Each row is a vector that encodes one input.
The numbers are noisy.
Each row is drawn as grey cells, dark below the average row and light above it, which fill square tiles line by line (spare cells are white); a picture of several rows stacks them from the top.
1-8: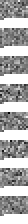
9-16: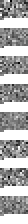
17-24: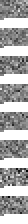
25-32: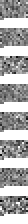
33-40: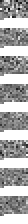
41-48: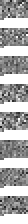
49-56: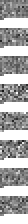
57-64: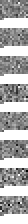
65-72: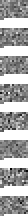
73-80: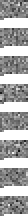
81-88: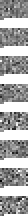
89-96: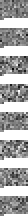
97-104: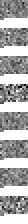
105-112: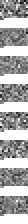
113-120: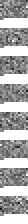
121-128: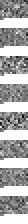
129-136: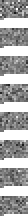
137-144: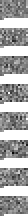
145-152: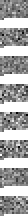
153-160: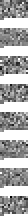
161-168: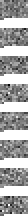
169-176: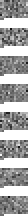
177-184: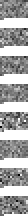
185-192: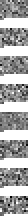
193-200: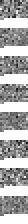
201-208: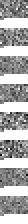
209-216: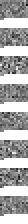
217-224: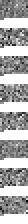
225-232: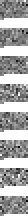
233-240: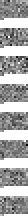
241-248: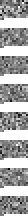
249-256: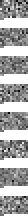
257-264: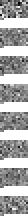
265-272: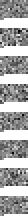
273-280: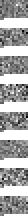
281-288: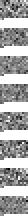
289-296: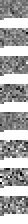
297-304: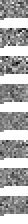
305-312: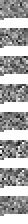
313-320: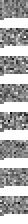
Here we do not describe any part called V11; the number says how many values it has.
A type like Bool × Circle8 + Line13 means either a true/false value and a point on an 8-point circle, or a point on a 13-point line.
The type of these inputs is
(Bool × Bool × Bool × Bool + Tree14) × V11 + Tree15.
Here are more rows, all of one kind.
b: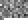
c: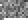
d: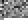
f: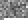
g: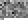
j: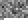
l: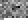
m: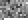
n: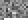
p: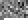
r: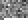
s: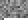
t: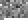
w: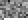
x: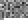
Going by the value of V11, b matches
m, s, t and w.
